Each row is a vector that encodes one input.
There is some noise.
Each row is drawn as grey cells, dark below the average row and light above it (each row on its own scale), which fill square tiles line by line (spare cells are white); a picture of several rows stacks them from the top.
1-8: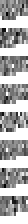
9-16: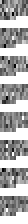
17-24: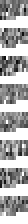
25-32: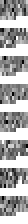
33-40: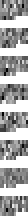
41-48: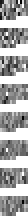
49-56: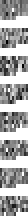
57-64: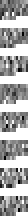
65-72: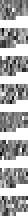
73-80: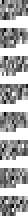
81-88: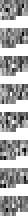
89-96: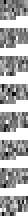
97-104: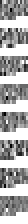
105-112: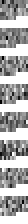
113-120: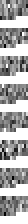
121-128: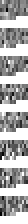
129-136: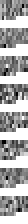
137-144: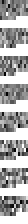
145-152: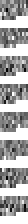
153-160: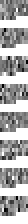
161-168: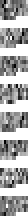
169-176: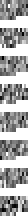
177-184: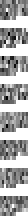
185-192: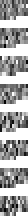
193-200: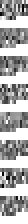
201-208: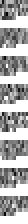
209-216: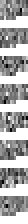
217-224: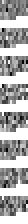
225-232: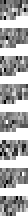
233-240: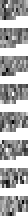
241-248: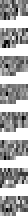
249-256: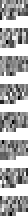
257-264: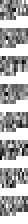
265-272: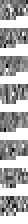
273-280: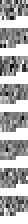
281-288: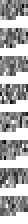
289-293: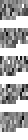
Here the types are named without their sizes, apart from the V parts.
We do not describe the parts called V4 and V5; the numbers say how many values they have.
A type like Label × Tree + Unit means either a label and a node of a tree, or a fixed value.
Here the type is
(Bool × Bool × Bool × Bool + V5) × (Line + V4).
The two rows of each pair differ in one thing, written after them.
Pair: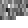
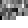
one of the four true/false values
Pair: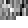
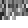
the place on the line
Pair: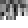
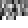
the place on the line
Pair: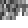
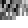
one of the four true/false values
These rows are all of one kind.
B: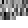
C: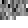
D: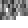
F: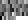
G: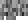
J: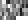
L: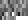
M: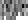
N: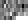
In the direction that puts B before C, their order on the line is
F, L, N, B, J, G, M, C, D.
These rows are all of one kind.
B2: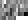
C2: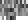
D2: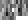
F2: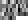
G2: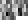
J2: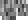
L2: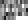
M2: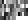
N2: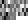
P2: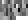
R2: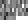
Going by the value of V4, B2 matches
F2 and M2.
